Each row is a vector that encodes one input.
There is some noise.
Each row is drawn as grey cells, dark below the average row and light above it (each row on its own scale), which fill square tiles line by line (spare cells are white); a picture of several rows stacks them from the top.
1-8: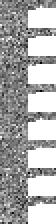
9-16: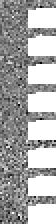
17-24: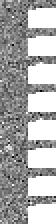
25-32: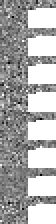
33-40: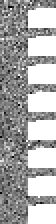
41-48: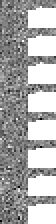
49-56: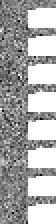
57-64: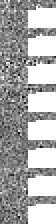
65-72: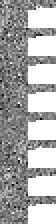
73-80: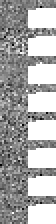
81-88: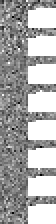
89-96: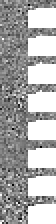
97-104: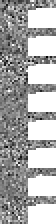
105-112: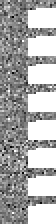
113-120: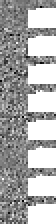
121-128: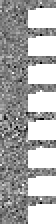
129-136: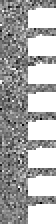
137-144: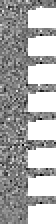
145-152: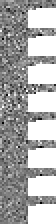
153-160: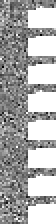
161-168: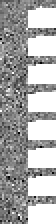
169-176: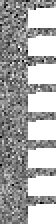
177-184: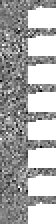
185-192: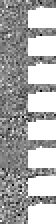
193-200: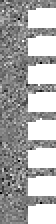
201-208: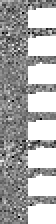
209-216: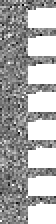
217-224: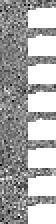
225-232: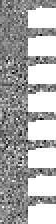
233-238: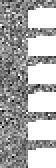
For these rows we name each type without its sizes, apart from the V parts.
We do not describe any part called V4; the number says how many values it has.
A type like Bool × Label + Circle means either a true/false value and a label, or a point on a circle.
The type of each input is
List(Line × V4).
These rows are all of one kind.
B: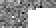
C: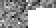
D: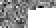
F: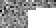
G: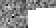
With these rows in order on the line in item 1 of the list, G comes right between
D and F.
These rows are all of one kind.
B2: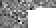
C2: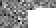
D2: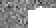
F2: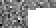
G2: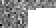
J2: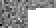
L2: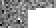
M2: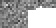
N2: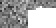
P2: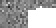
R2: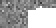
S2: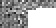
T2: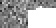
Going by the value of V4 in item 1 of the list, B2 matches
C2 and F2.
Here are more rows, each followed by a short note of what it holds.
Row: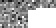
a list of two items
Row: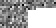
the empty list
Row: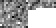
a list of two items
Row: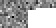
a list of two items
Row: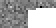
a list of two items
